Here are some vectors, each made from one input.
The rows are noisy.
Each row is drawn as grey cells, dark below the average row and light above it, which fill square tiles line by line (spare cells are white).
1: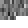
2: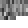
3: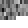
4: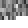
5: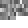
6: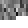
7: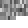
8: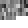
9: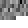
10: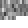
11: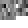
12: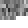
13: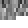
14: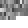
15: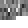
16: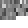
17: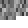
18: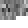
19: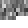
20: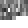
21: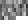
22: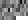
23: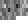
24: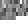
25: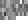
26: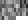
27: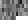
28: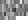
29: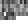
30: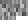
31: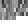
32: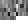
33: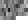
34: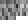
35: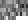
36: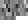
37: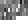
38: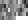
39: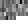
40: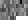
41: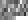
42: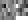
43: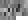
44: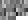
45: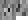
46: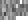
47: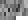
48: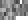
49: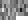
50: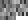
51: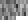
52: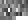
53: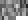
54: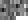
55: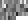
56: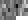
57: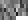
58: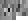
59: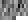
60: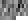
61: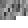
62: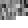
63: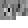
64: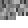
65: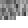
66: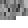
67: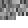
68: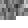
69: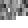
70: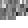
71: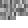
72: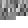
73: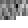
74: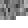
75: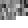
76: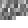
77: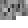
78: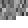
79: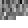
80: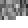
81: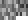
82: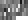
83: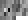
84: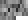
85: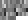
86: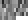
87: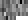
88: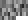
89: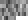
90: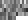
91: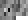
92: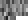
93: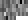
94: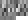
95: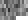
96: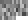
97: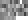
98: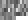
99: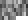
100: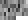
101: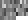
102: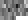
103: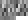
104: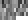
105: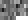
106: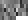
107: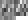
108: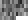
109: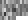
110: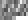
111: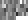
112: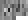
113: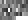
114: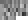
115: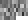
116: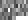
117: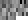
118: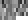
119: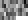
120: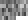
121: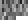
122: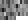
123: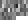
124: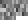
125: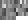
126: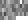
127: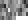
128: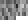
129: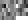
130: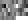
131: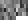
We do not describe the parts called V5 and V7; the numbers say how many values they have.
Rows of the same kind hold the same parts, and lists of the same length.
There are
2 kinds of row.
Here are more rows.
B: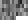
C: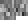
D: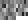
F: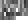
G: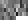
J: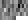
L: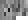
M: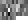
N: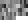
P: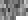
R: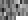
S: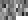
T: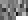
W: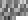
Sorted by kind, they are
B, D, F, G, J, M, N, R, S, T
C, L, P, W

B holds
one of 6 labels and three true/false values.
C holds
three true/false values, a value of V5 and a value of V7.
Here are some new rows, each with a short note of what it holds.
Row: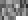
one of 6 labels and three true/false values
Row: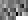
one of 6 labels and three true/false values
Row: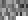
one of 6 labels and three true/false values
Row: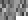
one of 6 labels and three true/false values
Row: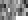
one of 6 labels and three true/false values
